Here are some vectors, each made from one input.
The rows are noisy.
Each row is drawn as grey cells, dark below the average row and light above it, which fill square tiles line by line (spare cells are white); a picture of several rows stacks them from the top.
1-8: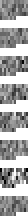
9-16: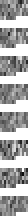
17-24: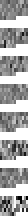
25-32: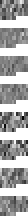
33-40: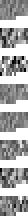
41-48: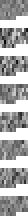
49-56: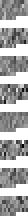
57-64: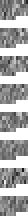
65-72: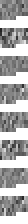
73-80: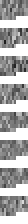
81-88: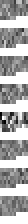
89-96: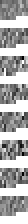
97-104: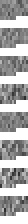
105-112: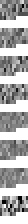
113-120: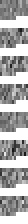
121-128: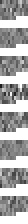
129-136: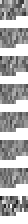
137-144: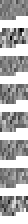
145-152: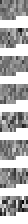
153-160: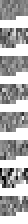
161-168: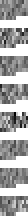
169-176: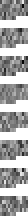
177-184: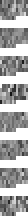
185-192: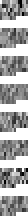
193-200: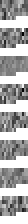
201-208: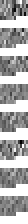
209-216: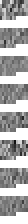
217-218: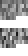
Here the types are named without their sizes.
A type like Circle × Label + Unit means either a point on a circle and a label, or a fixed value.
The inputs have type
Line.
